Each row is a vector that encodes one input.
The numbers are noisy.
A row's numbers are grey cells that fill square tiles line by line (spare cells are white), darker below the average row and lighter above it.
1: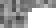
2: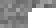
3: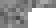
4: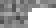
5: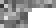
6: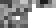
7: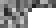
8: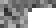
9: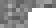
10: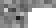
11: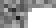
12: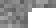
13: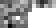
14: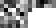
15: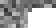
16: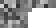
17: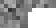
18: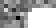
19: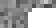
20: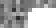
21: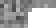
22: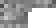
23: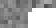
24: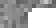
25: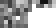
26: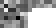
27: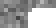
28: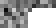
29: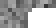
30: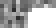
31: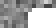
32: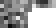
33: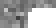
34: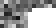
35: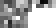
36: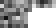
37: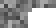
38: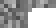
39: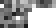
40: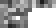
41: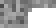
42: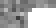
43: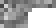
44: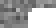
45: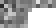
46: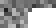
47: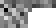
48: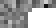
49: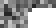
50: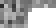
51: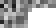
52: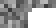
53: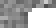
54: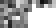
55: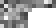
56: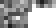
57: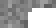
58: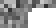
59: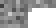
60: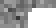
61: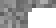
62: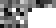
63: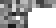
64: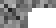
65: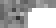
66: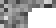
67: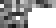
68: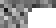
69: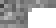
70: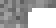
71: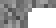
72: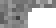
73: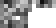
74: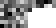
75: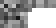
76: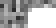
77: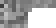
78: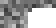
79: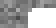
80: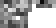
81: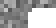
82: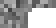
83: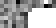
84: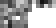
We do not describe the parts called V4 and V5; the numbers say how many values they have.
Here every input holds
a true/false value, together with either a fixed value, or a point on each of two 3-point lines, a value of V4 and a value of V5.
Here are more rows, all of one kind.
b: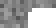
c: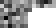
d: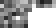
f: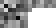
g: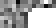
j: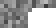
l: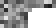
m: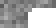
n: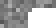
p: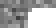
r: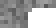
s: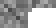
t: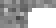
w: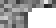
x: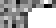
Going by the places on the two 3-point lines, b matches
c, g, p and t.
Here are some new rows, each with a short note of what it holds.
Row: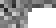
a true/false value
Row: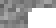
a point on each of two 3-point lines, a true/false value, a value of V4 and a value of V5
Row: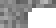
a point on each of two 3-point lines, a true/false value, a value of V4 and a value of V5
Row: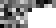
a true/false value
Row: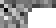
a true/false value
